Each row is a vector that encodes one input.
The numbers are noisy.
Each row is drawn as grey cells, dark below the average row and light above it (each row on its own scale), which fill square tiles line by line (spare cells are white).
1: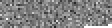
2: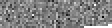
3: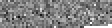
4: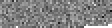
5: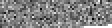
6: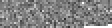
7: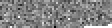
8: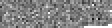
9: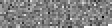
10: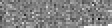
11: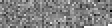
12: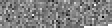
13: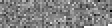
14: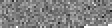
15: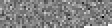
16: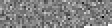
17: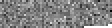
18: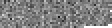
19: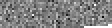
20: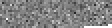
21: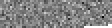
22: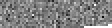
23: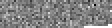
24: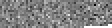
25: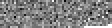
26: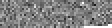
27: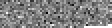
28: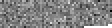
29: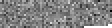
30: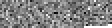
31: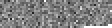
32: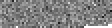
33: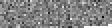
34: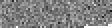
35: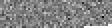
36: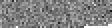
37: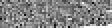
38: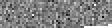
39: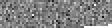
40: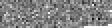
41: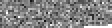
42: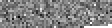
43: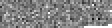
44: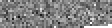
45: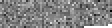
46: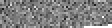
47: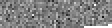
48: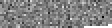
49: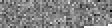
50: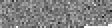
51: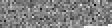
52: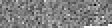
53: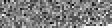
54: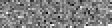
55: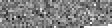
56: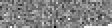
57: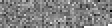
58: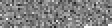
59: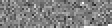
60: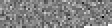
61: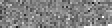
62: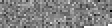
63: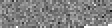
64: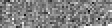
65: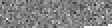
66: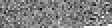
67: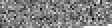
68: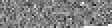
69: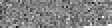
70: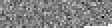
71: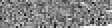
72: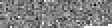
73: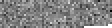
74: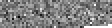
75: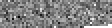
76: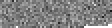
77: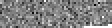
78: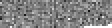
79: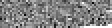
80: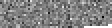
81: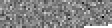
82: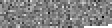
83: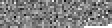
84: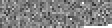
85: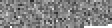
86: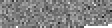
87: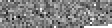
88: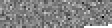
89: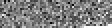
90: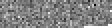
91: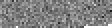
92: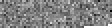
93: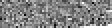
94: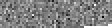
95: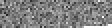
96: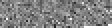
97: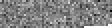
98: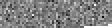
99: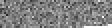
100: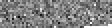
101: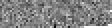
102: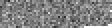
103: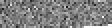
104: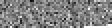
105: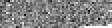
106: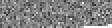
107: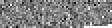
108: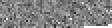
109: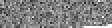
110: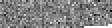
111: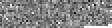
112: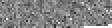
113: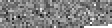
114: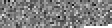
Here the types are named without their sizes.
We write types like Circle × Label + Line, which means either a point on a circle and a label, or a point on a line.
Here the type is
Label × (Tree + Unit).
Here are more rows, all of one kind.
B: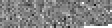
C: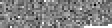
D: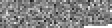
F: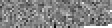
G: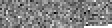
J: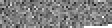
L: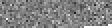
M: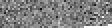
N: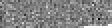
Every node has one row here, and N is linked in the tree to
F.
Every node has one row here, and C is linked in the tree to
B.
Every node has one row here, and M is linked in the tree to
J.
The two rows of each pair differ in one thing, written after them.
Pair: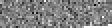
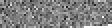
the node of the tree
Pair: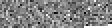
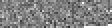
the label
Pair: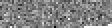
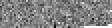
the label
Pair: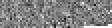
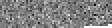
the label
